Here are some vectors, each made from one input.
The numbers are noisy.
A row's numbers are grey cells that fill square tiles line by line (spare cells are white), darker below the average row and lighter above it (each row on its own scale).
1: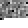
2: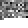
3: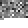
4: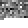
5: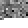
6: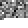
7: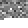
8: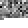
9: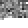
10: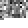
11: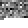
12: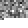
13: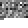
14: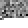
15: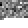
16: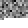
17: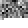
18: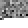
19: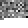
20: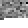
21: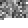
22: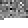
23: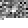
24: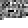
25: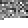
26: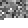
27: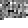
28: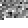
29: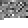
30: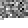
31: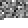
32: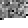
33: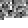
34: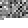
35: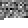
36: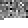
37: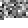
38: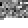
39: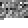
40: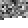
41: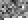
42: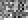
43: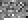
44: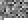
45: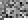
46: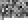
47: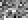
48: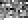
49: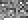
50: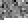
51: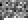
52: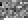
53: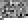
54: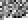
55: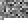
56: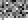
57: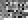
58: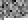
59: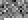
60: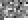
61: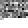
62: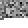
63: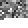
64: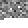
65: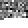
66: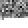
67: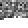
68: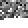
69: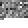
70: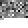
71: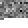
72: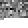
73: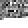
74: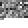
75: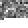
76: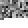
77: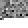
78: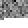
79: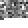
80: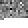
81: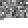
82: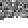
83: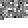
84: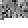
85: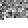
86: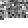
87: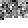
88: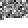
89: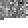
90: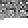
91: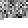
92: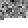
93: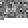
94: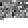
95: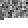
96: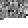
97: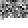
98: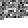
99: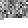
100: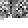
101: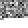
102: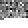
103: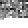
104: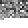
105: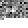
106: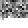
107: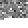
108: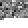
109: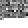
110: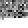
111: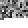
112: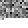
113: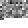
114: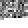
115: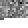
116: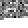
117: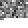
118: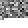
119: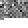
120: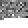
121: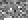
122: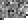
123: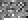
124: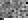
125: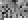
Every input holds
either a point on an 8-point circle and a point on a 6-point line, or a point on a 12-point line.
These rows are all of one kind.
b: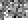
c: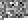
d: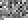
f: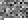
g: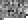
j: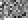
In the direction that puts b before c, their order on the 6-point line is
g, b, j, d, f, c.
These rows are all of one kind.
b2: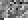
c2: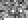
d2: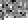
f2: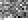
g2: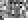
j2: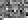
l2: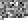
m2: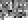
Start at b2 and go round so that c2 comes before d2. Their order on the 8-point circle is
b2, c2, g2, f2, d2, m2, j2, l2.
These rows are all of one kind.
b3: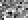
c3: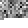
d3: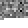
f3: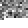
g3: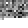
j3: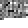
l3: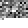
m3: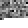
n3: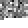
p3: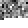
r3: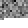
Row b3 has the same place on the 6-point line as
f3, j3, n3 and p3.
